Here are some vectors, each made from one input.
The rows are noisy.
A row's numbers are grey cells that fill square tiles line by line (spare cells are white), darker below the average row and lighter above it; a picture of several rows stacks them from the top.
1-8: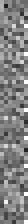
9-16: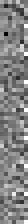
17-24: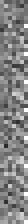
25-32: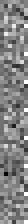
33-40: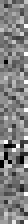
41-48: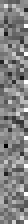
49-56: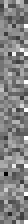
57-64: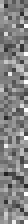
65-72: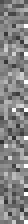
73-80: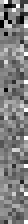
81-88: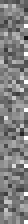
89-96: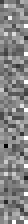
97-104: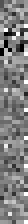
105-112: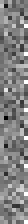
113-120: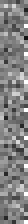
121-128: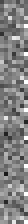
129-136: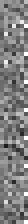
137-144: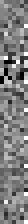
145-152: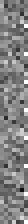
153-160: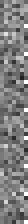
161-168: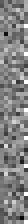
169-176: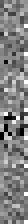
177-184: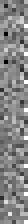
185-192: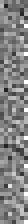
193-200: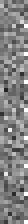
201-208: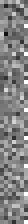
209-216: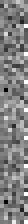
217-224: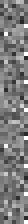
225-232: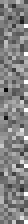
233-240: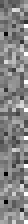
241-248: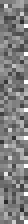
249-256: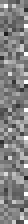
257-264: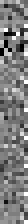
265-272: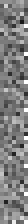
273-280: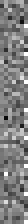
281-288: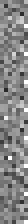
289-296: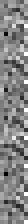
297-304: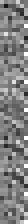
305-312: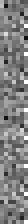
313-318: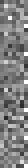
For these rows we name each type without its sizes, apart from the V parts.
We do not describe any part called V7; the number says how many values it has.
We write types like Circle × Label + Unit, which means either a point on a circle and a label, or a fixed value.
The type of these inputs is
List(Bool × V7).
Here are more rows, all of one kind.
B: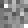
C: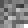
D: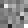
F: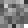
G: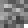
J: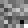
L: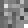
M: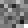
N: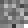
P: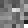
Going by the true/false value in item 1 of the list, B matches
D, L and N.
